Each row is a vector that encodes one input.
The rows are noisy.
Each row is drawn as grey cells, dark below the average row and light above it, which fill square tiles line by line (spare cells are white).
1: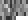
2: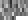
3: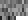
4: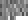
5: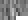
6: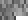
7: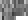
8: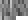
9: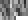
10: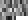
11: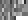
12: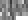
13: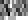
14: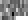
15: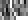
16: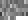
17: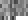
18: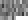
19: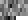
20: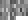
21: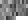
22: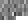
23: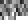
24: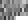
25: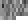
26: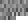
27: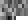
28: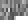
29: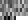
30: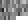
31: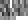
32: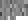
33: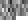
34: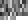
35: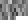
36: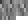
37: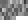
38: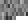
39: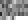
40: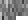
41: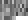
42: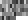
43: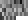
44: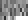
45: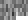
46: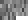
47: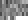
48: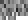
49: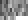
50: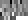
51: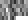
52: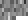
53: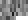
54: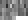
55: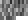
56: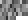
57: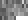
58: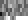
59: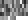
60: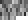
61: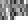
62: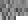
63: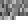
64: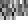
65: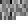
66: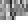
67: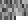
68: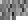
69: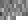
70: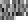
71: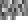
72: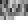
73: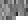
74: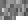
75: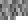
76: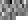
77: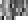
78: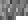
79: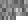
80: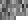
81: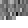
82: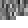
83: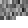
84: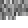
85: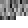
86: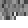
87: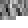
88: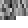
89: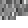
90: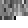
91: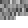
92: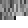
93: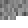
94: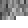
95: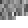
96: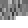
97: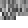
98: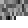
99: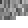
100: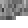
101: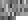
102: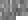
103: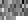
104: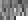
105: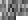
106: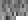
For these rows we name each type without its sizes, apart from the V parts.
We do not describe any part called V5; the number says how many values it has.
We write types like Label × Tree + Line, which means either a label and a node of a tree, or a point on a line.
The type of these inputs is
Line × Line + (Tree + Unit) × V5.
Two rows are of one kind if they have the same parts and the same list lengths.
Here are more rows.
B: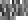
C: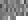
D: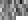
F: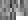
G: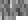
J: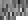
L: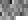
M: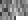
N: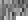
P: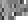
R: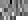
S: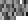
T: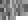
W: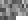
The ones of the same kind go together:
B, D, G, P, T
C, F, M, R, W
J, L, N, S

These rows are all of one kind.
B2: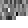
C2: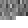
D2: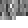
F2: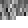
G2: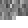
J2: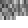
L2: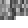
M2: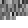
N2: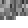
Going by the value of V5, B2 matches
F2, M2 and N2.
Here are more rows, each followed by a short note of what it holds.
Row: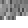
a node of a tree and a value of V5
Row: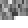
a node of a tree and a value of V5
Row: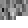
a point on each of two lines
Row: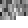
a value of V5
